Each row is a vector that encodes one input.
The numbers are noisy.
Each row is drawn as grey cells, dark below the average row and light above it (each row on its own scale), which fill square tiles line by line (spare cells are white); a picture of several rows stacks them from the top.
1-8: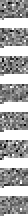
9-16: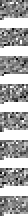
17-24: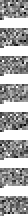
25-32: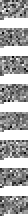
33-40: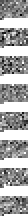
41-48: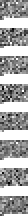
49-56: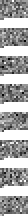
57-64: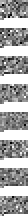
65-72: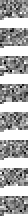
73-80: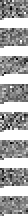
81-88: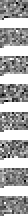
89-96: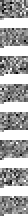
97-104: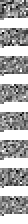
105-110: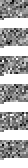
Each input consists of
either a point on a 6-point circle and a true/false value, or one of 6 labels.
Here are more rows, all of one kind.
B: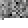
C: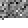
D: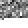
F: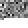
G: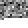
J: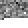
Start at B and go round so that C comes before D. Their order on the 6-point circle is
B, G, F, J, C, D.
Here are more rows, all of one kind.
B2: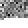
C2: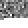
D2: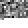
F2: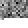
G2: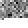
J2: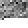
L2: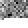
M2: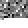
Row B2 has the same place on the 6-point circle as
C2 and J2.
